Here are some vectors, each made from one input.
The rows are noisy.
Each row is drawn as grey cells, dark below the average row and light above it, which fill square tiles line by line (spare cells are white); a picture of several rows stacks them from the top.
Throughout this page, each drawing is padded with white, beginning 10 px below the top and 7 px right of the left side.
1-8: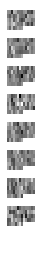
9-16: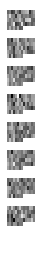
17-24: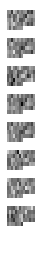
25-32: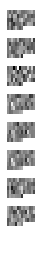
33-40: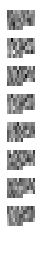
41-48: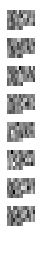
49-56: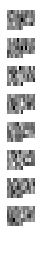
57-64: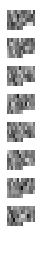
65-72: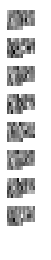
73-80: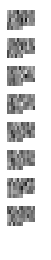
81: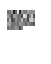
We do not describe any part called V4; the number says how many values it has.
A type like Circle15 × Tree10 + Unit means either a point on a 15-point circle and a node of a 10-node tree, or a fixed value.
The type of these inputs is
(Bool × Bool × Bool + Unit) × (Line6 + V4).
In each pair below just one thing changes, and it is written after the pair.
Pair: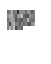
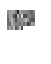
one of the three true/false values
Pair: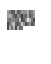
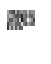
the place on the 6-point line
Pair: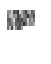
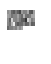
one of the three true/false values
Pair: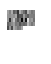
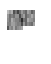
one of the three true/false values
